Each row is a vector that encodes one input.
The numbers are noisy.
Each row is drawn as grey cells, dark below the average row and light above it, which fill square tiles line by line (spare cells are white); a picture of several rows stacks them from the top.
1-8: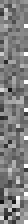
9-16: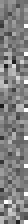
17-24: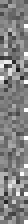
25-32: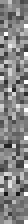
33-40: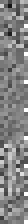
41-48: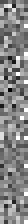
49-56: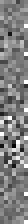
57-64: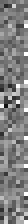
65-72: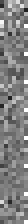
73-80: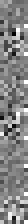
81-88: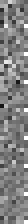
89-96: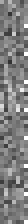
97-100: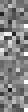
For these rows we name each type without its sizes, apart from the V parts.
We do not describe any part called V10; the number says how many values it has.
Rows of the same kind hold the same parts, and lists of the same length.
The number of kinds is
3.
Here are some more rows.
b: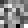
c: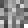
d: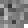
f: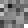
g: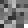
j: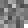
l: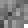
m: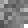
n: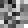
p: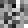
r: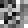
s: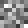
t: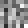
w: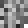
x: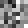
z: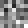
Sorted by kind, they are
b, c, s, t, w, z
d, f, g, j, l, m
n, p, r, x

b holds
a point on a circle.
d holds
a true/false value and a value of V10.
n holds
a fixed value.
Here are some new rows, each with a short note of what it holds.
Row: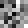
a fixed value
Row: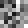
a fixed value
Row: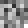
a point on a circle
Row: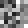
a fixed value
